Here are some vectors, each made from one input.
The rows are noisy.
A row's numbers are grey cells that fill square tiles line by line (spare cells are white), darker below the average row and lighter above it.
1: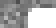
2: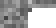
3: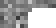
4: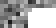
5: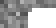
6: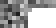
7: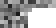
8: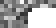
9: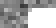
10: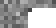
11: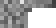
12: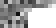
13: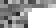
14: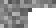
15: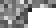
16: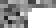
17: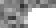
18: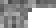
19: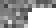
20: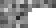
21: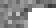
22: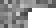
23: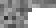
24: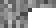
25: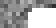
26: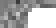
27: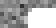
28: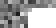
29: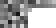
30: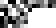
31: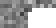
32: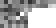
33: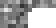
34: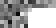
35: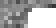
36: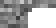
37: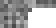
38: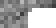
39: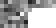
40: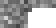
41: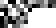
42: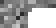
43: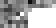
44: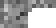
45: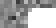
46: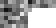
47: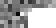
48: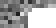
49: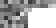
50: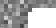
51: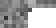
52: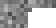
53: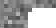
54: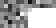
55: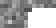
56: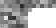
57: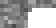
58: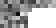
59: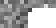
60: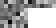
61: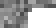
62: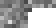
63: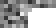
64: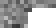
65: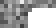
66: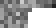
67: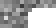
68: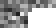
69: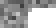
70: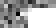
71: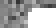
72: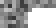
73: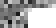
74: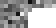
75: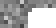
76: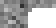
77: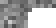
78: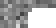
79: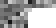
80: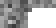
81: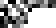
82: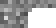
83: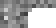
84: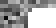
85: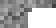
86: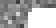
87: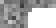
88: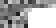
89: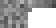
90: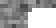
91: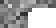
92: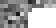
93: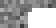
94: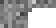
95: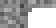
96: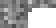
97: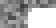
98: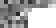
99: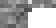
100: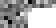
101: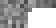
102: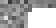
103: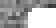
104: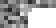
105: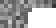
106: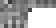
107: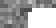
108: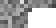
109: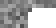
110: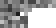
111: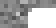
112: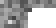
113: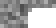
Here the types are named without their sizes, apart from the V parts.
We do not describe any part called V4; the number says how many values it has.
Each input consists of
a list of items, each a label, a true/false value and a value of V4.
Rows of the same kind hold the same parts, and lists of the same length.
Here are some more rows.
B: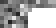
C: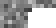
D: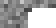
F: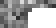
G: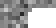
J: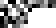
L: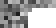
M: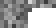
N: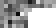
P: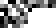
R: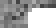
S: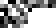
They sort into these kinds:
B, L, N
C, D, F, G, M, R
J, P, S

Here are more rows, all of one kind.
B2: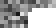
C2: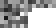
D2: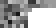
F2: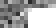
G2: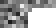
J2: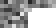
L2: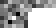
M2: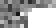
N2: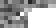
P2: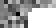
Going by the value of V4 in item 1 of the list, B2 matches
C2 and P2.
